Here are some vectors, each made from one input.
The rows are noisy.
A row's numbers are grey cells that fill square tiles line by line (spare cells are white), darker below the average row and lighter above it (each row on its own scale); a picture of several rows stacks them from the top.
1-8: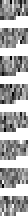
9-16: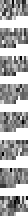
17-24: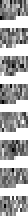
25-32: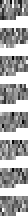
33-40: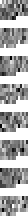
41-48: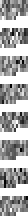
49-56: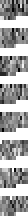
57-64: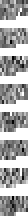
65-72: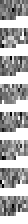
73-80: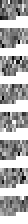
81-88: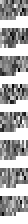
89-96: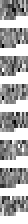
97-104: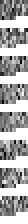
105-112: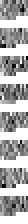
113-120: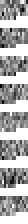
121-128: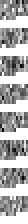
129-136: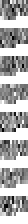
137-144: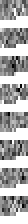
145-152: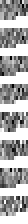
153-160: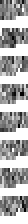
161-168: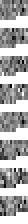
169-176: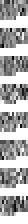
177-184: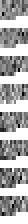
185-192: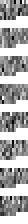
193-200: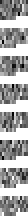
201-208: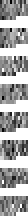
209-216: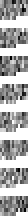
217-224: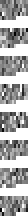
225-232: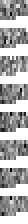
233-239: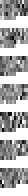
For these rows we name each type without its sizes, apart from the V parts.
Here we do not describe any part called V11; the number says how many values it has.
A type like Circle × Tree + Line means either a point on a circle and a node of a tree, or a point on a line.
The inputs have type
Label × (Line + V11).
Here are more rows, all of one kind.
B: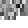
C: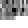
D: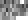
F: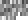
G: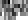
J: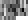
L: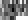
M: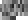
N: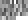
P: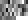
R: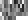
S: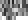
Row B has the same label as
M and R.
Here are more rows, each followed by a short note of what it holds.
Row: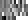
a label and a point on a line
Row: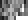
a label and a point on a line
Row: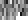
a label and a value of V11
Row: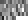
a label and a point on a line
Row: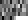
a label and a point on a line
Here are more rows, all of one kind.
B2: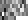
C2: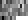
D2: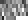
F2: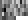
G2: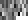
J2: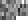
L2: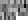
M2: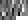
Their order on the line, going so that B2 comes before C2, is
J2, L2, F2, B2, D2, G2, M2, C2.
